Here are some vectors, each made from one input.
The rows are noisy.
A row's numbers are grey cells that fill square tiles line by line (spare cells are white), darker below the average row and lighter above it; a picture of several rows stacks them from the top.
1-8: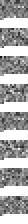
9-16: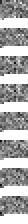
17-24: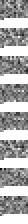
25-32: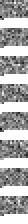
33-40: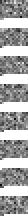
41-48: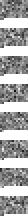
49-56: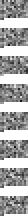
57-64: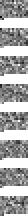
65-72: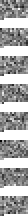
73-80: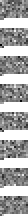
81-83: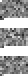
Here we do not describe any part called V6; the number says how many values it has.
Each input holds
either a point on a 4-point line, or a true/false value and a value of V6.
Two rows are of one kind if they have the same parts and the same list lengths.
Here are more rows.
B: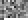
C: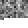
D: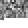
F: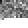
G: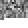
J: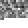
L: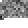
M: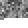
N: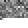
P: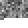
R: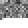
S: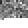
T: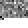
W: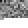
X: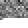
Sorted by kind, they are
B, C, D, G, J
F, L, M, N, P, R, S, T, W, X

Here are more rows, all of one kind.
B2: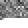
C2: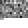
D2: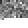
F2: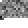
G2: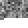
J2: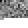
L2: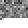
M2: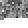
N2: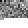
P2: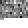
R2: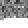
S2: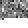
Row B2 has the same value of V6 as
C2 and P2.
